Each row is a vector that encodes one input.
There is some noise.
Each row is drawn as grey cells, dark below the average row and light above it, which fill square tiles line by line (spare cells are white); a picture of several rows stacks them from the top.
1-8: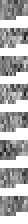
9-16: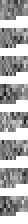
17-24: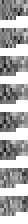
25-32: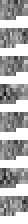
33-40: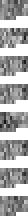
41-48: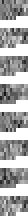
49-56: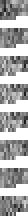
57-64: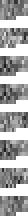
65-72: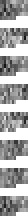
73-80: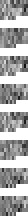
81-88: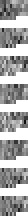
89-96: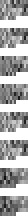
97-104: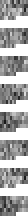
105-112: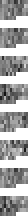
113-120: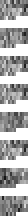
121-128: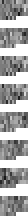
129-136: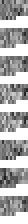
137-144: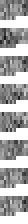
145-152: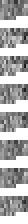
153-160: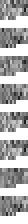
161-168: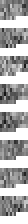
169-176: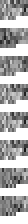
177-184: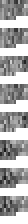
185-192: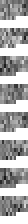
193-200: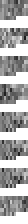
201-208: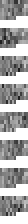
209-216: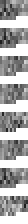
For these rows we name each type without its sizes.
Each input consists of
a point on a line.
